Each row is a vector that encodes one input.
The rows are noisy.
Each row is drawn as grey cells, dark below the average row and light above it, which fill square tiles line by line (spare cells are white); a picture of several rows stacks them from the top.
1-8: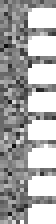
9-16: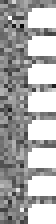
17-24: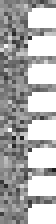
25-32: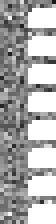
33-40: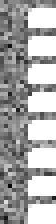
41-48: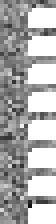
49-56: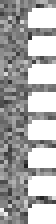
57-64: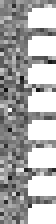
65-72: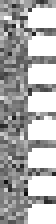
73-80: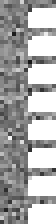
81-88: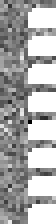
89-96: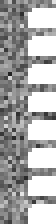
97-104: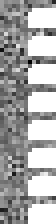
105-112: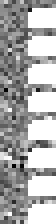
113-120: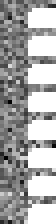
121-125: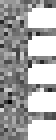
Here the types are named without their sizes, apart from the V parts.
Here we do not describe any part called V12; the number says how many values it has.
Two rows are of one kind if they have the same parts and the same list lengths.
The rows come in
2 kinds.
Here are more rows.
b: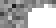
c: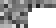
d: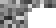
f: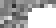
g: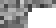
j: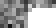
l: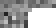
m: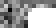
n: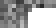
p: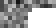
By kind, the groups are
b, d, f, j, n, p
c, g, l, m

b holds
a value of V12.
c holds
a point on a line and a true/false value.
